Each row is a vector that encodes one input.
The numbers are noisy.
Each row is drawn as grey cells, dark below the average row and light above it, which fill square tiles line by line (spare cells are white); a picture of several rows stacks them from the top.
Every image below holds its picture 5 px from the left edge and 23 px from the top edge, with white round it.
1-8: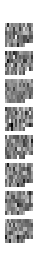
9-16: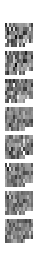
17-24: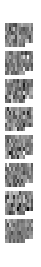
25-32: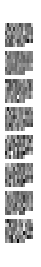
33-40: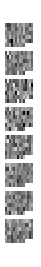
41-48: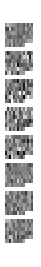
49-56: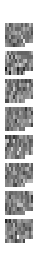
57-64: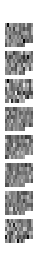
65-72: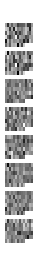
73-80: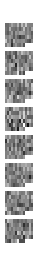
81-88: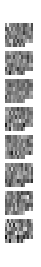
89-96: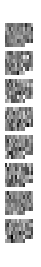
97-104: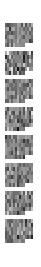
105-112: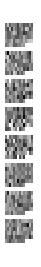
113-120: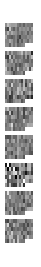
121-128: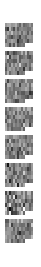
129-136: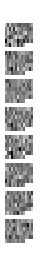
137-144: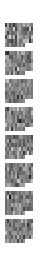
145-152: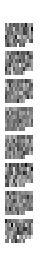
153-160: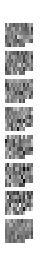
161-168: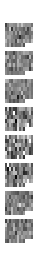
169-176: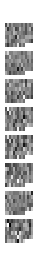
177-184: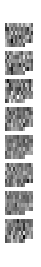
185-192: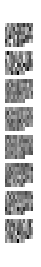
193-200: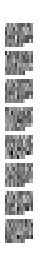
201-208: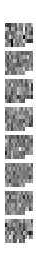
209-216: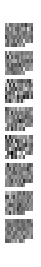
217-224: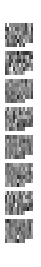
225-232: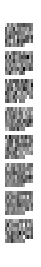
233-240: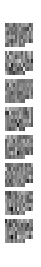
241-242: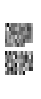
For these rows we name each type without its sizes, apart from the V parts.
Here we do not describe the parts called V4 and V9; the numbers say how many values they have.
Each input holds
three true/false values, together with either a point on a line and a value of V4, or a value of V9.
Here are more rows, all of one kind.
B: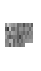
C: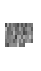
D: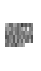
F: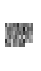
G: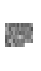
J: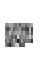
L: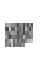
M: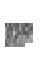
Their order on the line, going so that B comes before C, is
G, D, B, C, M, L, J, F.
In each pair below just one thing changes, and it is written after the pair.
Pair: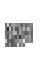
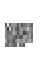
the value of V4
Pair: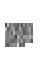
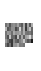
the value of V4
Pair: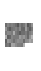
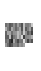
one of the three true/false values
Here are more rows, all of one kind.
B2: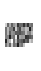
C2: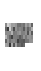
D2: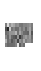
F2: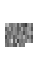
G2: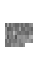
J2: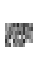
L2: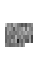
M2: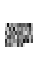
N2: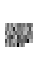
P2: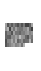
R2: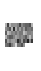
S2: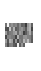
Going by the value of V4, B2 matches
J2, R2 and S2.
